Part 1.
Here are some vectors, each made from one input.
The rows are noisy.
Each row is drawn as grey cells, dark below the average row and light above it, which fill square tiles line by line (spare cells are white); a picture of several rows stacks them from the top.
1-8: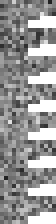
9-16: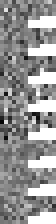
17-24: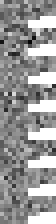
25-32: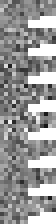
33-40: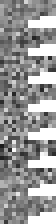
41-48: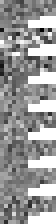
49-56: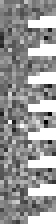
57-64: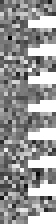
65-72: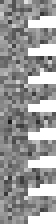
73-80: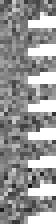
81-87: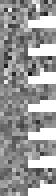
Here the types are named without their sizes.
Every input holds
either a label, or a point on a line.
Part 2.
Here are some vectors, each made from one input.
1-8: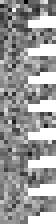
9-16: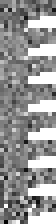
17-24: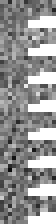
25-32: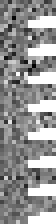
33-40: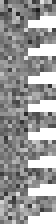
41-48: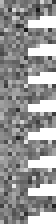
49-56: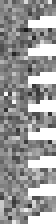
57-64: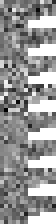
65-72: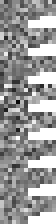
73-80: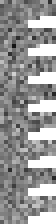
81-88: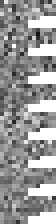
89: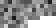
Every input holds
either one of 8 labels, or a point on a 10-point line.
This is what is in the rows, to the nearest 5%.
About 50% of them hold one of 8 labels. The rest hold a point on a 10-point line.
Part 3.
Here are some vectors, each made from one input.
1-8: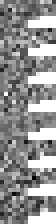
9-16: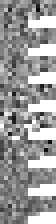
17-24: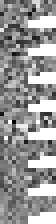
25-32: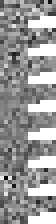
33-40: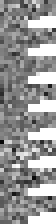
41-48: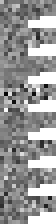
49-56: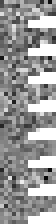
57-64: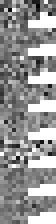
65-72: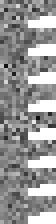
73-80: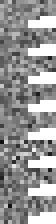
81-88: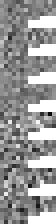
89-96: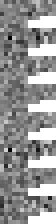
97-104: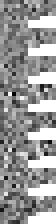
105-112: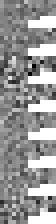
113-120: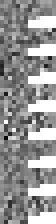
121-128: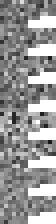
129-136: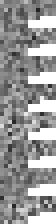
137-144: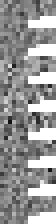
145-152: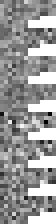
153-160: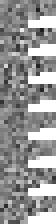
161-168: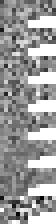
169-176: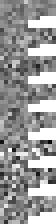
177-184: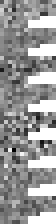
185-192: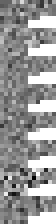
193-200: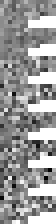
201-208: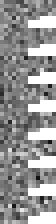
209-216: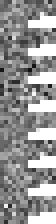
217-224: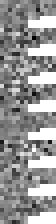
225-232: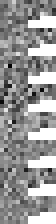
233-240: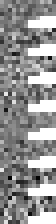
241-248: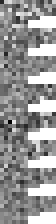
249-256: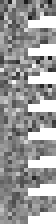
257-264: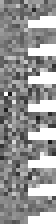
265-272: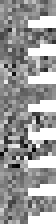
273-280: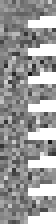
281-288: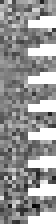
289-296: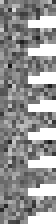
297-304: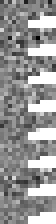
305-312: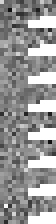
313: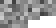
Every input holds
either one of 8 labels, or a point on a 13-point line.
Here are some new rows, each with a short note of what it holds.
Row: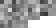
a point on a 13-point line
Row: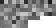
one of 8 labels
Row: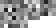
a point on a 13-point line
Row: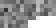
a point on a 13-point line
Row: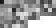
one of 8 labels
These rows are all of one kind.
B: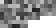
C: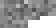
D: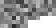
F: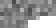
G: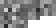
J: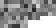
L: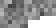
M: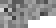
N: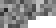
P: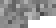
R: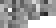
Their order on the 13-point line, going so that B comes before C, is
D, L, M, P, B, C, G, J, R, F, N.
